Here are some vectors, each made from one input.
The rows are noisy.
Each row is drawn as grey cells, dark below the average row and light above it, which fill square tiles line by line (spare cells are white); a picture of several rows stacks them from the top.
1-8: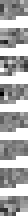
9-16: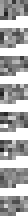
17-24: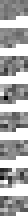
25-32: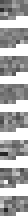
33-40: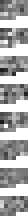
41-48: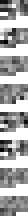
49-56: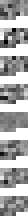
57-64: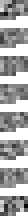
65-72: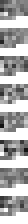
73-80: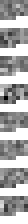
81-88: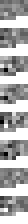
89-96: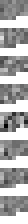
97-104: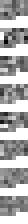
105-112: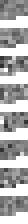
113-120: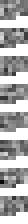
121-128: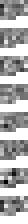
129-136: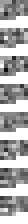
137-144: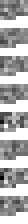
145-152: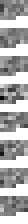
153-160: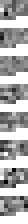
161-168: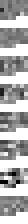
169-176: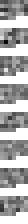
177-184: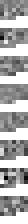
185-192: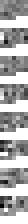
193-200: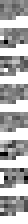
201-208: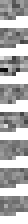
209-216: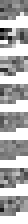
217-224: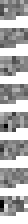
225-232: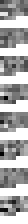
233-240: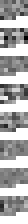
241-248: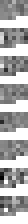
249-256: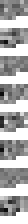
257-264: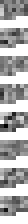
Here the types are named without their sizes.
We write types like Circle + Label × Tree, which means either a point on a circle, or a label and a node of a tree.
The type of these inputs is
(Bool × Bool × Bool × Bool + Tree) × Tree × Tree × Tree.
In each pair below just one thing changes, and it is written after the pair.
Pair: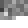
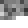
one of the four true/false values
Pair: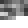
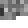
one of the four true/false values
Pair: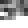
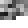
the node of one of the three trees
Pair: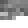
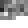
one of the four true/false values
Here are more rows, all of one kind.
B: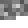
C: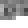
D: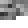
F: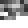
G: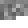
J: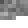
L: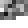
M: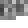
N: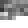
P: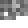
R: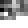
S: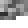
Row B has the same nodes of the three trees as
F, G and P.
